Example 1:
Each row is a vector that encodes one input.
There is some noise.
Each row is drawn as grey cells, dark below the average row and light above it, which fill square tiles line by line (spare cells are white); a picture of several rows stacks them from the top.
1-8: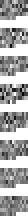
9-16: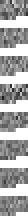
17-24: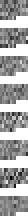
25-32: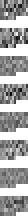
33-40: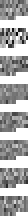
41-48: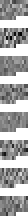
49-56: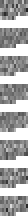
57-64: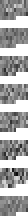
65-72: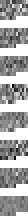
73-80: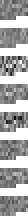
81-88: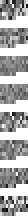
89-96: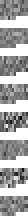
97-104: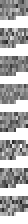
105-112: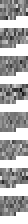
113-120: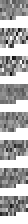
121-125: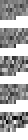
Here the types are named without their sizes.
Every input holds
a point on a circle, together with either a label, or a node of a tree.
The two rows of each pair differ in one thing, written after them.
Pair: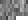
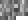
the label
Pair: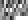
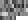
the place on the circle
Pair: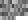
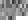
the label
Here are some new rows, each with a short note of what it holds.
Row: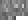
a point on a circle and a node of a tree
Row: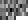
a point on a circle and a label
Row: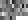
a point on a circle and a label
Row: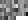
a point on a circle and a node of a tree
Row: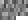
a point on a circle and a node of a tree
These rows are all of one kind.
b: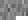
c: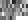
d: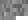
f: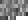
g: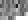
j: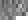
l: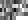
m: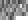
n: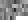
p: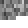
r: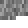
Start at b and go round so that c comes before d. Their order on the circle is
b, c, d, m, f, j, r, l, p, n, g.
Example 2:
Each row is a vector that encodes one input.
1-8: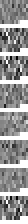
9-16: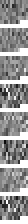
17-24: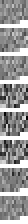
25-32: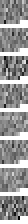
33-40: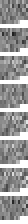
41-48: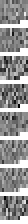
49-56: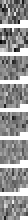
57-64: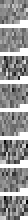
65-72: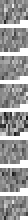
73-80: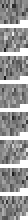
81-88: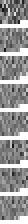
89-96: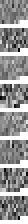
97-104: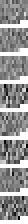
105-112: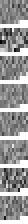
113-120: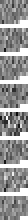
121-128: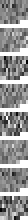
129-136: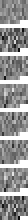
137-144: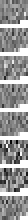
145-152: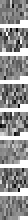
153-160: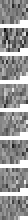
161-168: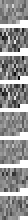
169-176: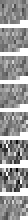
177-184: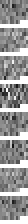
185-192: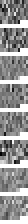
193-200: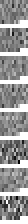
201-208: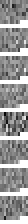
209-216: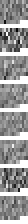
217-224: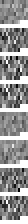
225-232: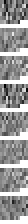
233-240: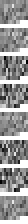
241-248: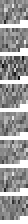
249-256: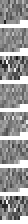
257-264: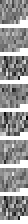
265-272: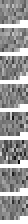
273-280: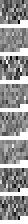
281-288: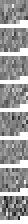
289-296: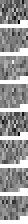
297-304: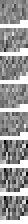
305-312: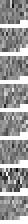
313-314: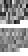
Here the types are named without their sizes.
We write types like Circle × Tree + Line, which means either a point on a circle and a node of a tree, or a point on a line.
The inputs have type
Bool × (Tree + Unit) + Line.
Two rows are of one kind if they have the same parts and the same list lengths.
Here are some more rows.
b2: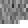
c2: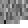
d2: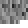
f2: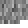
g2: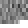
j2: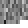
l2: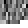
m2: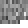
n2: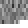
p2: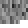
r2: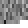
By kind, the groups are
b2, c2, d2, f2, g2, j2, n2, p2, r2
l2
m2

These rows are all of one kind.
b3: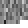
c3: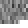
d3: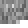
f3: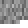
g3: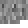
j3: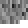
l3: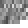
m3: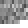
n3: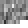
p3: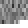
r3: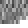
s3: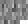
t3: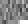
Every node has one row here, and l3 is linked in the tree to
r3.
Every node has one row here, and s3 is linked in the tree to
g3.
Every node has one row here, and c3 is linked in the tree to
d3, f3 and p3.
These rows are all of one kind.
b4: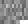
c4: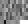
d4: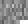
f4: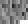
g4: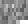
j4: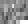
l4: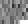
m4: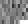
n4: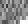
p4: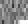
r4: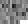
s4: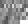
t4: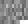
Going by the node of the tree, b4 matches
d4, l4, m4 and t4.
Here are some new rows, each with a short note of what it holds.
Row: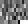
a point on a line
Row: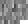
a node of a tree and a true/false value
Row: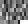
a point on a line
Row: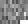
a true/false value
